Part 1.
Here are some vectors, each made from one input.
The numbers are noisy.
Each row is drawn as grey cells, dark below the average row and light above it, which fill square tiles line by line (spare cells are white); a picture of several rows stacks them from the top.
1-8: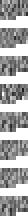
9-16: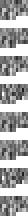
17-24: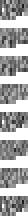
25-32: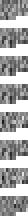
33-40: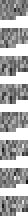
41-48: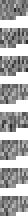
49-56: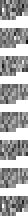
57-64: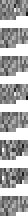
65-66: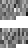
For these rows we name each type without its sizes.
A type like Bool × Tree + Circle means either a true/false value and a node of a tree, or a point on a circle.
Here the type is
Bool × Bool × Bool.
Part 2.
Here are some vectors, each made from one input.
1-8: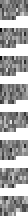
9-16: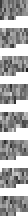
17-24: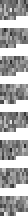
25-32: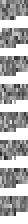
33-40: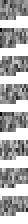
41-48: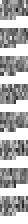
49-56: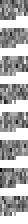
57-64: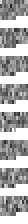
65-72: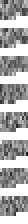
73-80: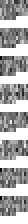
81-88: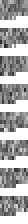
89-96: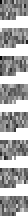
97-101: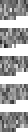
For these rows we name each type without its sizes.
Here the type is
Line × Line.
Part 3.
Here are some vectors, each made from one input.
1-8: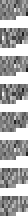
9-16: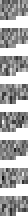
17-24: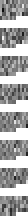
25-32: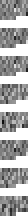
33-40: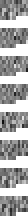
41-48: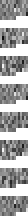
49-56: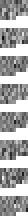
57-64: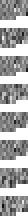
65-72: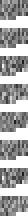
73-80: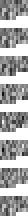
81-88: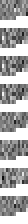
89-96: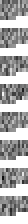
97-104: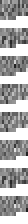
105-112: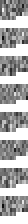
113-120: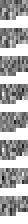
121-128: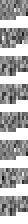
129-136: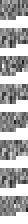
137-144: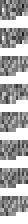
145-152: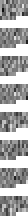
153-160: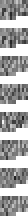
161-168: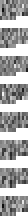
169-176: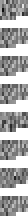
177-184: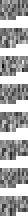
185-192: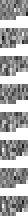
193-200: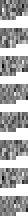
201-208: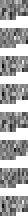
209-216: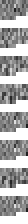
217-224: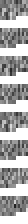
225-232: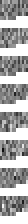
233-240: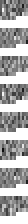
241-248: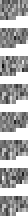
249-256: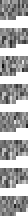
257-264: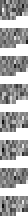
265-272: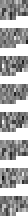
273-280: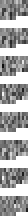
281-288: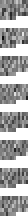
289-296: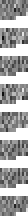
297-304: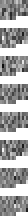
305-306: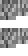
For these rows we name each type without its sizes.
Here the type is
Bool × Bool × Bool.
